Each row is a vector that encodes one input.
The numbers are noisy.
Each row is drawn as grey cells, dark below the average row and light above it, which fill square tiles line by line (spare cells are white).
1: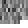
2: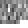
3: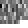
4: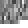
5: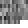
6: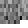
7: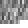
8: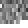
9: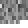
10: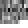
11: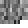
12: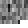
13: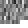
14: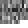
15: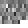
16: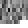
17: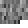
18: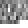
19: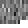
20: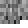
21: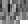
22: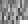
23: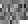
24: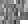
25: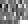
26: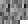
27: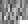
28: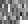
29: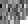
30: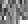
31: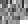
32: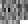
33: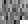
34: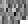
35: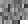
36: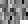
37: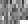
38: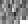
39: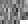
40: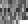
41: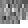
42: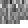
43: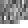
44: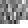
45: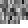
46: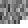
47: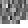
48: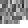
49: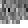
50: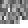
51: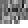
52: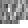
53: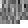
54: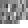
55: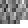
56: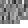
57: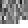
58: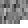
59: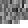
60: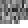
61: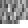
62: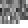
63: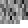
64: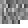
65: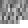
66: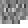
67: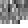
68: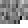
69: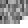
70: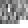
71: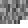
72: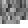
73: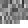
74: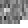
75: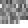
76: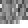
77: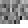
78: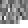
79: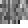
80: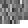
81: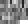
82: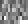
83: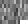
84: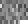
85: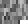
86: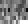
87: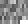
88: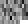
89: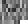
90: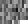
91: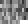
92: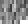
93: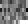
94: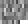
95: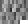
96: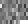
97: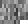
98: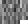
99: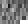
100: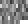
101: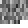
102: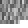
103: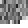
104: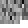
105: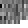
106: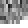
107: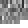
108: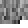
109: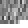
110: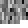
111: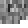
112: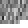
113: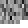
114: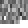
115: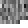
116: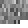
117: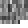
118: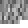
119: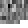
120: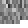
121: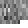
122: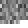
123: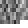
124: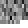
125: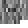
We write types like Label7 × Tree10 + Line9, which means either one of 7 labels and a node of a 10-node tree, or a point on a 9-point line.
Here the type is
Bool × List3(Line6).
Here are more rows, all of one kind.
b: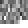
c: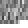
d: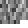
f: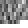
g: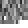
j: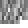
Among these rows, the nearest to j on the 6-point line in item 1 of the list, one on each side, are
b and c.
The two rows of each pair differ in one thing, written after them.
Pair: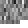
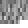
the place on the 6-point line in item 1 of the list
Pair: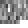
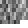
the place on the 6-point line in item 1 of the list
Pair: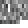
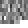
the true/false value
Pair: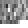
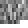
the place on the 6-point line in item 1 of the list
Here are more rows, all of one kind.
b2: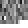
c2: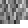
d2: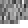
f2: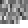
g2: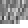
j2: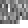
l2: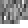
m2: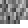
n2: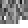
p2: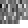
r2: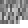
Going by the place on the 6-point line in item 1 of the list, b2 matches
n2 and p2.
